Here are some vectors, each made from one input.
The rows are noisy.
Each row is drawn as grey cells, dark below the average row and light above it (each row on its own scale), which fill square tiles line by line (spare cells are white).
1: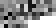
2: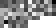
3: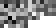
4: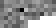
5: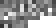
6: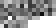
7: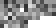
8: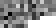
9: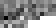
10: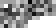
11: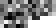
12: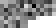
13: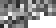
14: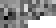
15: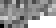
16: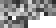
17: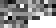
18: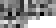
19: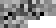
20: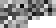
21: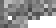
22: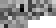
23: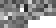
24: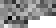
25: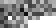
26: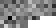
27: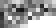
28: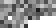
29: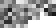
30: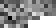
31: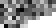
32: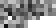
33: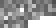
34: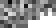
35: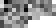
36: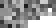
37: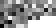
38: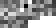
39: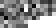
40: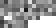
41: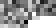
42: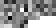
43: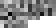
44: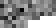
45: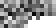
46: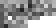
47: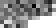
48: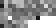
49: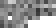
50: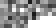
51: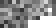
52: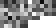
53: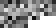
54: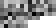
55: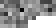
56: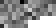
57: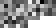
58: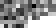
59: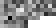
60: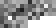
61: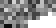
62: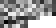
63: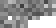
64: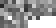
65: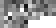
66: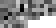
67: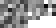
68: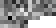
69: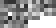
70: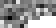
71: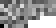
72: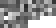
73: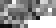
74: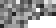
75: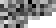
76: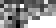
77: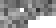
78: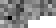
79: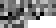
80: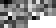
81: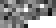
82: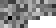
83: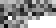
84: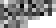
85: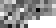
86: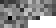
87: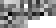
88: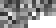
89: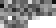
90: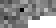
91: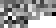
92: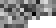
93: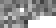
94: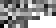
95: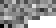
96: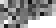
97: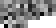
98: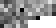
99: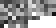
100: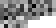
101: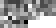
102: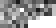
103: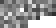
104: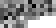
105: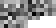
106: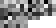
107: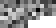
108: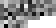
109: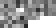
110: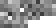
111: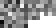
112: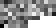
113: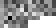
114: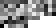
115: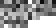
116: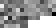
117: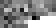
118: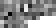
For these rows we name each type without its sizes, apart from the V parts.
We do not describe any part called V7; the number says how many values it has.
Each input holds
three true/false values, together with either a node of a tree, or a value of V7.
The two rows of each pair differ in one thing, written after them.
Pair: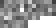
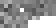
one of the three true/false values
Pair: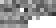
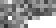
one of the three true/false values
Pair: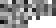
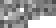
the node of the tree
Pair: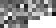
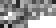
one of the three true/false values
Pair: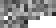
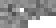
the node of the tree
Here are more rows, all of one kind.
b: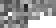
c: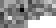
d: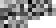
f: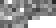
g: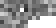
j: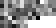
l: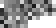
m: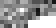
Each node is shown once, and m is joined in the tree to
f.
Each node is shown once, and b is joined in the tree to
c.
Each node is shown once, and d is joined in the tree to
c, g and j.
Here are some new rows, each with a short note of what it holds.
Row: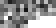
three true/false values and a value of V7
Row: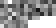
three true/false values and a value of V7
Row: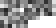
a node of a tree and three true/false values
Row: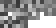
a node of a tree and three true/false values
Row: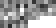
a node of a tree and three true/false values
